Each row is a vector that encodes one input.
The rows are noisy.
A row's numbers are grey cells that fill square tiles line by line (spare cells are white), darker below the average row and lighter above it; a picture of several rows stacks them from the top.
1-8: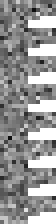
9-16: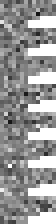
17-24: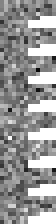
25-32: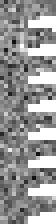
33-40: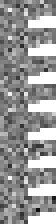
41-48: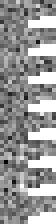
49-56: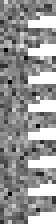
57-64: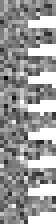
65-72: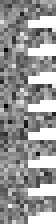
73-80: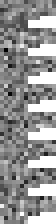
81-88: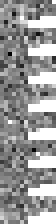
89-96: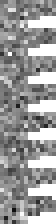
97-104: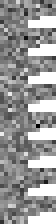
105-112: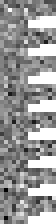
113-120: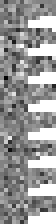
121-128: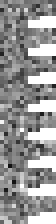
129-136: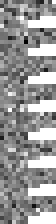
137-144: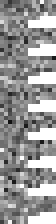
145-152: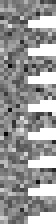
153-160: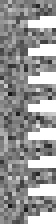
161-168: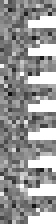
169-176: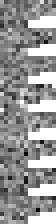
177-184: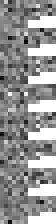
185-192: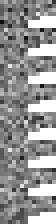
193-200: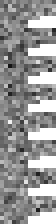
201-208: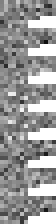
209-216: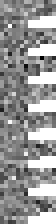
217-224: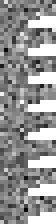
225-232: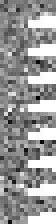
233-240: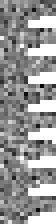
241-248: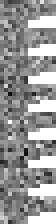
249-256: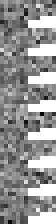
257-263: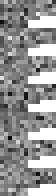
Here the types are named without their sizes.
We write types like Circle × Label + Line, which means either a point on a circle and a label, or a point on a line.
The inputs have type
Label × List(Line).
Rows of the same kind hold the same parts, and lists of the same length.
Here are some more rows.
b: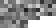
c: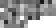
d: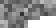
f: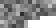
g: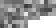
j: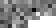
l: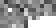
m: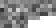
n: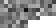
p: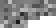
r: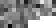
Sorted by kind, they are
b, j, n
c
d, f, m, p, r
g, l

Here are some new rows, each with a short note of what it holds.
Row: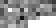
a label, together with a list of three items
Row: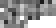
a label, together with the empty list
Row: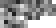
a label, together with the empty list
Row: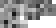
a label, together with the empty list
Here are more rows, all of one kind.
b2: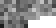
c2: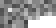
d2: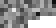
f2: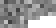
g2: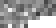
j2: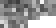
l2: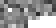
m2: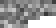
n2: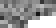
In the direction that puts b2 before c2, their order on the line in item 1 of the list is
b2, c2, j2, f2, m2, g2, l2, n2, d2.
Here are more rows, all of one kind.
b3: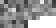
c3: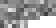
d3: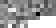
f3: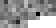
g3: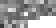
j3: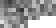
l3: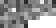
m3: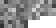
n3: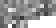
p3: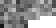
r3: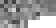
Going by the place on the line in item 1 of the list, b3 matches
c3, j3 and m3.
